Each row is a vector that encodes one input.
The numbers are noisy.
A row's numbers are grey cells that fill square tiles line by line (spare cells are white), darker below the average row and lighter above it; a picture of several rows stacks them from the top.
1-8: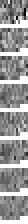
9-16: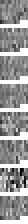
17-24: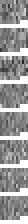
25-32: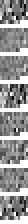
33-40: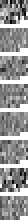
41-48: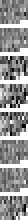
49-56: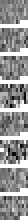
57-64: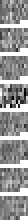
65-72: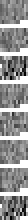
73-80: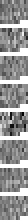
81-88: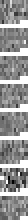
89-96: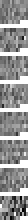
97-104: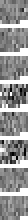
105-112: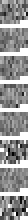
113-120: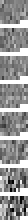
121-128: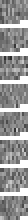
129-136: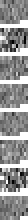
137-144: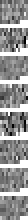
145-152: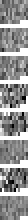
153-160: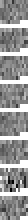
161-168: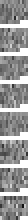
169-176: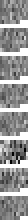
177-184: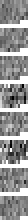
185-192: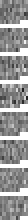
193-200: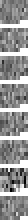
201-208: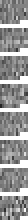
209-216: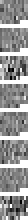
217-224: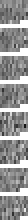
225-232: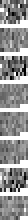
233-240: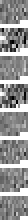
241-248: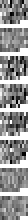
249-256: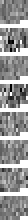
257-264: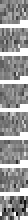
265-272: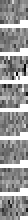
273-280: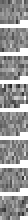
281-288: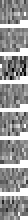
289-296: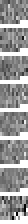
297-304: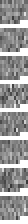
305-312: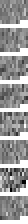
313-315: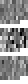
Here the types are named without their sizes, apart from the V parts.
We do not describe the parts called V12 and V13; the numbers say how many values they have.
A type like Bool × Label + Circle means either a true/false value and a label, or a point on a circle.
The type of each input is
Bool × Line × (Line × Line + V13) + V12.
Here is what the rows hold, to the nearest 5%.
About 80% of them hold a point on a line and a true/false value, together with either a point on each of two lines, or a value of V13. The rest hold a value of V12.
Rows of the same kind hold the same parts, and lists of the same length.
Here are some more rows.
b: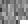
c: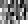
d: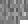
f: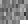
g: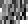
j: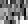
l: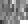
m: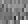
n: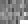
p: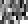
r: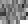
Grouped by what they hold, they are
b, l, n, r
c, g, j, p
d, f, m

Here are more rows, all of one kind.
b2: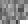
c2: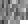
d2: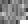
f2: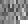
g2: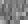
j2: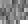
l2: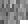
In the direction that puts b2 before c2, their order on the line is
g2, j2, b2, c2, l2, f2, d2.
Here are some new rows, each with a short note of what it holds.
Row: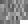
a point on each of three lines and a true/false value
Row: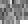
a point on each of three lines and a true/false value
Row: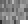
a point on each of three lines and a true/false value
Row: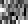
a value of V12
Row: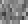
a point on each of three lines and a true/false value
